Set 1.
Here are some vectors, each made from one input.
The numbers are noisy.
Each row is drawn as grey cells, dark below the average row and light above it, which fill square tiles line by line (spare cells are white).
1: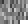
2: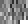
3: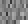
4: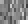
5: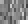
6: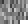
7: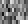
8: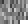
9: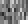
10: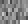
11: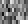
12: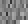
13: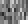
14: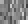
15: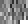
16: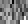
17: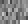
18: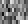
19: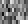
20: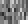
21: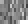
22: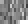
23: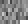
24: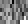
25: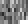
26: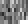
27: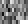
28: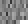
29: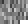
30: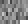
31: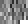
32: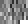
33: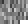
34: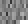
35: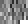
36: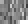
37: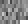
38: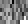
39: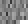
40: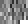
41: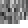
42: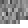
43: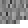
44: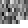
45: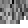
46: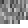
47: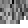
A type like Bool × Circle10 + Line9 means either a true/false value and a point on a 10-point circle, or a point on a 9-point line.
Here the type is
Line8.
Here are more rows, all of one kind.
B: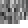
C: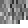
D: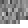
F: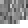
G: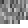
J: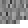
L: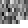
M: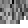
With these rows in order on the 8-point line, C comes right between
G and M.
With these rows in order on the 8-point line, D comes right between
G and J.
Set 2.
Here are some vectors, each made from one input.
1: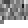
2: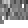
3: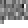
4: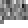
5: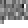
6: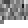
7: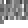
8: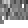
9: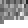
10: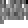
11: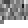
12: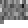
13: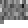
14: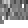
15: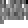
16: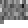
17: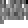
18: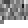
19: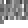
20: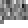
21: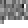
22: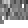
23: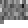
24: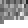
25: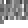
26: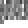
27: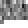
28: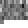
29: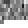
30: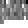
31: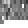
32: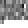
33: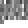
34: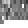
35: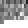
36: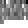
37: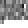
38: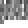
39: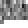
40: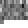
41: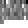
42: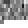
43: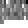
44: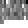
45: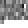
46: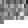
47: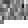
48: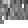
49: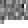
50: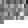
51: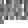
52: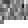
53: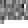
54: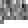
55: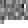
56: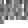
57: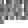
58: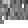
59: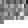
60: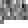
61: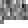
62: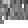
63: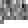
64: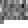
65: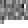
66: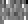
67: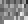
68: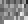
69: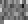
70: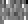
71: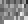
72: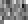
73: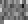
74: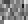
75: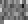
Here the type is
Bool × Bool × Bool.
